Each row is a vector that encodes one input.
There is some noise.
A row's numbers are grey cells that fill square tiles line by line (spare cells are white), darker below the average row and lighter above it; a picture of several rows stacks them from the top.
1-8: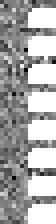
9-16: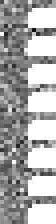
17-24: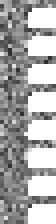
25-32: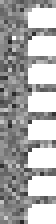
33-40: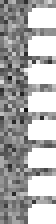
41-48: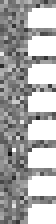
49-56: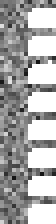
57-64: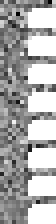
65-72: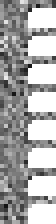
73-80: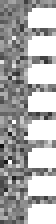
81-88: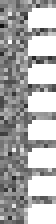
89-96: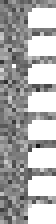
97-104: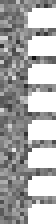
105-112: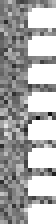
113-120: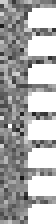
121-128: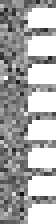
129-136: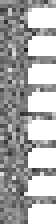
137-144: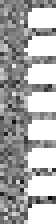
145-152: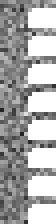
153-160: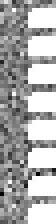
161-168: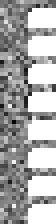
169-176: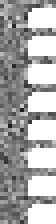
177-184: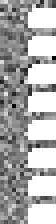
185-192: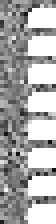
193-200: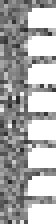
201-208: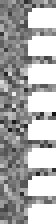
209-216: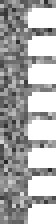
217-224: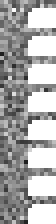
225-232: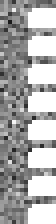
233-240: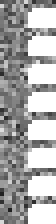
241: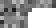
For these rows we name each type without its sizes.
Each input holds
a list of points on a line.
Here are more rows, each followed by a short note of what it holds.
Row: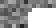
a list of one item
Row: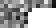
the empty list
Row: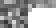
a list of one item
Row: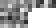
the empty list
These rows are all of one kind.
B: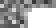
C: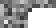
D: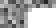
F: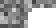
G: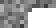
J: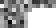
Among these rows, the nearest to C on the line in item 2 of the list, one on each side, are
D and F.
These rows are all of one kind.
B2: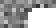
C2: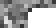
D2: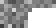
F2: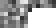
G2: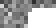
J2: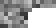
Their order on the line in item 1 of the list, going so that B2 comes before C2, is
G2, J2, D2, F2, B2, C2.
